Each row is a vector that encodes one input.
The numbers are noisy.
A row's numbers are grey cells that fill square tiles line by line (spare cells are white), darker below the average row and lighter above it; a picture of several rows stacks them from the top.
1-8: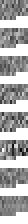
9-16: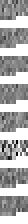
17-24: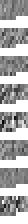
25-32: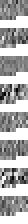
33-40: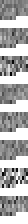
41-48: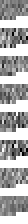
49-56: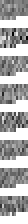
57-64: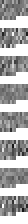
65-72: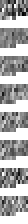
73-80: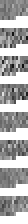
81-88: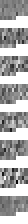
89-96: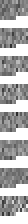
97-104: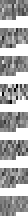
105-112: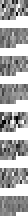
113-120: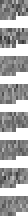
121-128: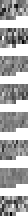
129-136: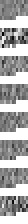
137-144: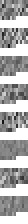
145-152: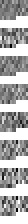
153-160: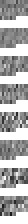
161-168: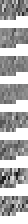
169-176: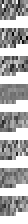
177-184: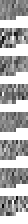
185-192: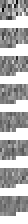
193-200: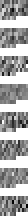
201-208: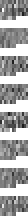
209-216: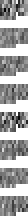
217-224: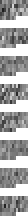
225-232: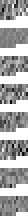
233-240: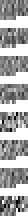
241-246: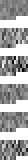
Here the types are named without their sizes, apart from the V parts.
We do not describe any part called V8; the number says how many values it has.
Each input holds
a node of a tree, a true/false value and a value of V8.
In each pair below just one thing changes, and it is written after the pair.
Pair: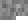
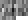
the node of the tree
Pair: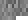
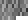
the true/false value
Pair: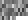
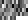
the value of V8
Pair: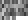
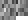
the node of the tree
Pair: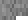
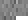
the true/false value
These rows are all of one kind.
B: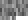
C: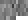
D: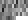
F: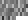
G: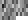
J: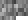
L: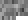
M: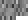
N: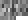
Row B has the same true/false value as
F and N.
